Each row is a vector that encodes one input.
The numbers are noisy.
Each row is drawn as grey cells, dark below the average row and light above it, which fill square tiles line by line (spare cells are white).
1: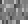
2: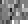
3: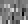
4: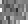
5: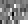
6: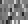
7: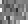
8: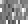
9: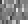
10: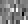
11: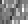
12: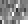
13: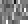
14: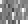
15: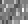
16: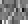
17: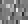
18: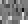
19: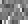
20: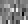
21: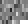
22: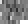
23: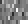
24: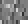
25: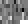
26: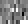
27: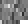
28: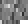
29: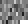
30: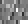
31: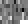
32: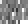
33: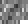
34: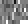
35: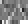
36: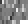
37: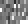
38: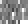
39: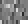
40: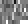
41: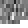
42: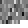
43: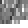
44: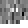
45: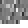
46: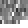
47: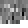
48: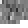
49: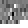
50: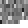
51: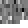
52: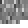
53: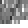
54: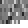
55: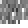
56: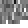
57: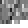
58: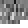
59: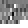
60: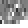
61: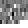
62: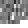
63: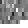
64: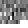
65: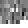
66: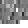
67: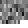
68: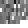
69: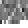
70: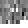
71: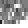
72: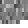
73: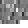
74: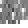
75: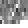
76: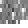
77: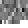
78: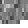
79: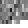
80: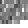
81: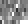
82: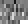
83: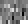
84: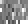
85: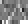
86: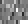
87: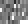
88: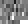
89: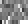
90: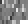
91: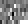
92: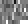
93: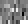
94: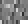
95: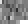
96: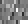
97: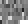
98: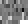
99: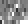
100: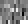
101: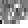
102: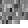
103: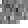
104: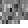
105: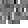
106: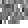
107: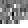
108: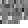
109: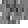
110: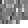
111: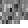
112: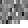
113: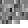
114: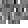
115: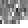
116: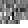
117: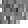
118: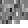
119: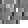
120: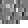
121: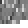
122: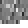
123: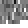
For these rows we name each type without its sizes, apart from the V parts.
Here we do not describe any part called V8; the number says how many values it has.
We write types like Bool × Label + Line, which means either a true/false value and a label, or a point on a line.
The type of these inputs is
Line × (Line + V8).
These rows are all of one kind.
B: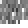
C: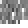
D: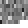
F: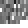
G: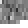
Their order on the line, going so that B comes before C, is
B, C, G, D, F.
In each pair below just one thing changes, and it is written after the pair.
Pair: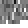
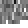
the place on the line
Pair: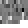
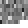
the place on the line
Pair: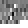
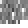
the value of V8
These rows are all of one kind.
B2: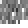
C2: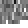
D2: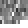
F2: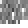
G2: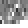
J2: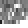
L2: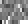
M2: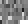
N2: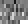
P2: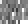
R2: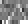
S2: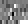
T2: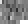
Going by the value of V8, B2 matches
F2 and P2.
